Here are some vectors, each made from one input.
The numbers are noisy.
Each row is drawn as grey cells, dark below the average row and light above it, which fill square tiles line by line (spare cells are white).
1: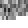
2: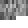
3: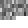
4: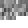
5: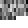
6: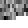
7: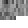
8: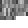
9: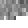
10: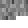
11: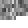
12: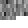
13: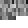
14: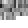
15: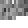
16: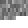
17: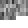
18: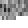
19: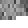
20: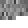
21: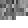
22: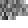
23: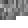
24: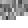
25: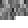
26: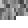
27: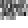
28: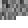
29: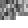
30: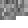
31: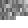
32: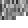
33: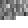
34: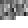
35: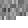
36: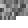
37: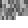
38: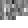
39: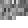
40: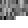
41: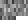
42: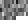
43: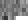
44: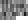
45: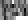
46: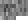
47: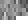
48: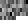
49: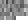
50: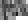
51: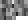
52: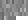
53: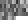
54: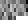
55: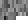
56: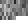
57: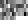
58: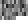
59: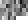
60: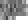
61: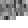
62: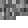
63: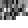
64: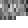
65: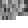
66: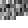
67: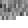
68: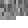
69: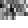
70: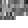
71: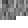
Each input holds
either a point on a 5-point line, or a point on a 7-point line.
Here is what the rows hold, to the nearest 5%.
About 45% of them hold a point on a 5-point line. The rest hold a point on a 7-point line.
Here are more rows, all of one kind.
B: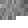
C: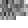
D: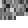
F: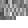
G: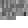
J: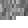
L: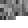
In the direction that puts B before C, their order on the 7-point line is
J, B, F, L, G, C, D.
